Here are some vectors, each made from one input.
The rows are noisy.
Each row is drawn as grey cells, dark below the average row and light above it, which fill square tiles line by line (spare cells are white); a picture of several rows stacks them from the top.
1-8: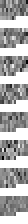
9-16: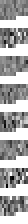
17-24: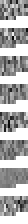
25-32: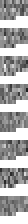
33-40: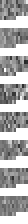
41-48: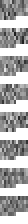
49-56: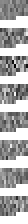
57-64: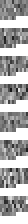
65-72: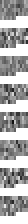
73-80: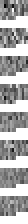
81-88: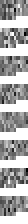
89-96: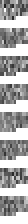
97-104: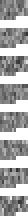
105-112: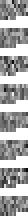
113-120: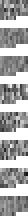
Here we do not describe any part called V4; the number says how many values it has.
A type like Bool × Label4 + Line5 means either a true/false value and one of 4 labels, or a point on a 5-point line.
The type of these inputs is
List2(Line5 × V4).
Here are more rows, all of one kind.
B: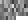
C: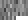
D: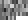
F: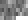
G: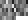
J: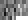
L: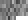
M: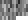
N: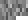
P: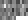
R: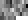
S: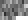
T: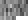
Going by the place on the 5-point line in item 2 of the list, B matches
G, L, P and T.
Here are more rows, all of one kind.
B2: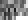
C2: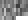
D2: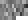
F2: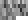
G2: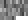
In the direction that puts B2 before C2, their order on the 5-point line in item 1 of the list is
B2, F2, D2, C2, G2.
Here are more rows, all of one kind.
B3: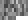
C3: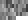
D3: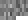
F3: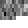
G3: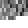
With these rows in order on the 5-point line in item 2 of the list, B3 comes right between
D3 and G3.
